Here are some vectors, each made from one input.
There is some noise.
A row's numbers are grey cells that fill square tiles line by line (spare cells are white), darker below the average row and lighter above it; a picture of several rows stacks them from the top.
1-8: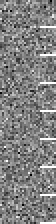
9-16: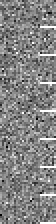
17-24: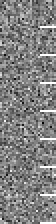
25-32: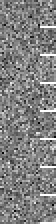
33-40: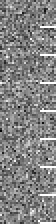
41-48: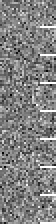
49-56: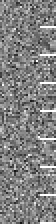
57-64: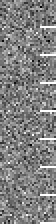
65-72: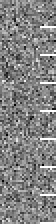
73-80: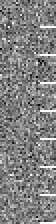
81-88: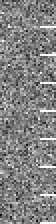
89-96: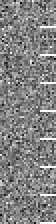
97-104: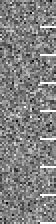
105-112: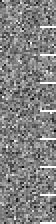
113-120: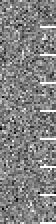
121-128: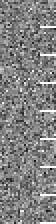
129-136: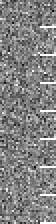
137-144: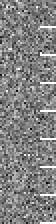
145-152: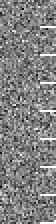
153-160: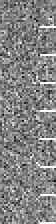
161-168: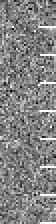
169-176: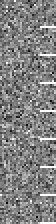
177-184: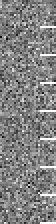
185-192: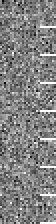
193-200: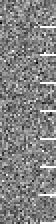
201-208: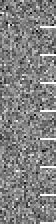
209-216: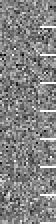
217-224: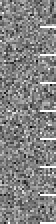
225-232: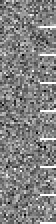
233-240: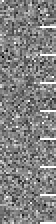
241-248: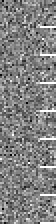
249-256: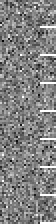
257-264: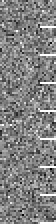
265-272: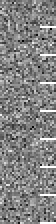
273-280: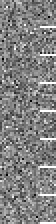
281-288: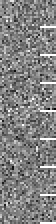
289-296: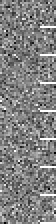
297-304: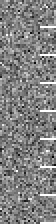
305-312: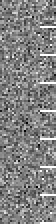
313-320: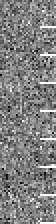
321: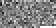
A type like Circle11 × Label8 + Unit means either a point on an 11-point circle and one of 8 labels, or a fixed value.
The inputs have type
Line16 × Tree8 × Tree8 × Tree8.
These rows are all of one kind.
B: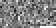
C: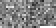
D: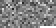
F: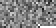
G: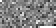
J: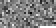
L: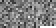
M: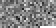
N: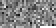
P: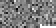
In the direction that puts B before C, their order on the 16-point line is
N, F, L, G, B, P, J, C, D, M.
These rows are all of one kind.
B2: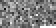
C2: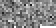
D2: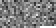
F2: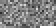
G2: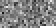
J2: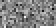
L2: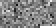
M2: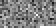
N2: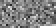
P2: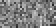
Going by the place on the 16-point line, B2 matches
F2, M2 and N2.
